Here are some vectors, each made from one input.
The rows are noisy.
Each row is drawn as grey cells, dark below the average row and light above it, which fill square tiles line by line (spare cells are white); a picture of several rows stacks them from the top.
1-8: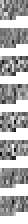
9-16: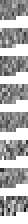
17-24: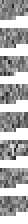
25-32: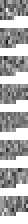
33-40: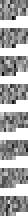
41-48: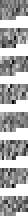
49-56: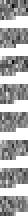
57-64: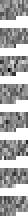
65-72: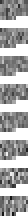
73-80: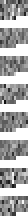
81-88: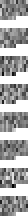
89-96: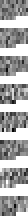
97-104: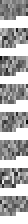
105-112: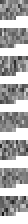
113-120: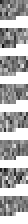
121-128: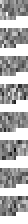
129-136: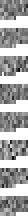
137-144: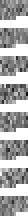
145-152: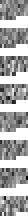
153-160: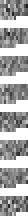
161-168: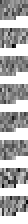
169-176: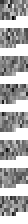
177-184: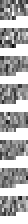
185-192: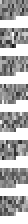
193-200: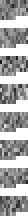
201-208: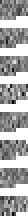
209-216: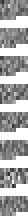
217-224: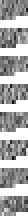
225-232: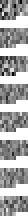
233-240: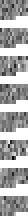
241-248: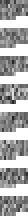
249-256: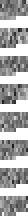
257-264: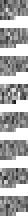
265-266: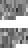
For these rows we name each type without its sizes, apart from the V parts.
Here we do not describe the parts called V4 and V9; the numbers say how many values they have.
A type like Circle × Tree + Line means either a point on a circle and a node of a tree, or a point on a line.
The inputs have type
Bool × (Line + V9) + V4.
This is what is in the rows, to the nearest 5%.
About 75% of them hold a true/false value, together with either a point on a line, or a value of V9. The rest hold a value of V4.
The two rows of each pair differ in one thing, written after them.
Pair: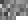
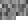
the place on the line
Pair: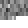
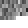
the true/false value
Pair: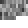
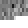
the true/false value
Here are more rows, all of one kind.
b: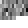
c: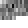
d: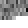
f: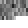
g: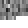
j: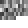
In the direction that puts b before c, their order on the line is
f, j, g, b, d, c.
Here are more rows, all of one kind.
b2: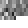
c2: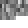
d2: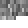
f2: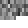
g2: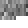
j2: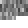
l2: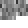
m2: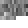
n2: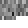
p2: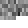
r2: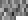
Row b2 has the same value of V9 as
f2 and p2.
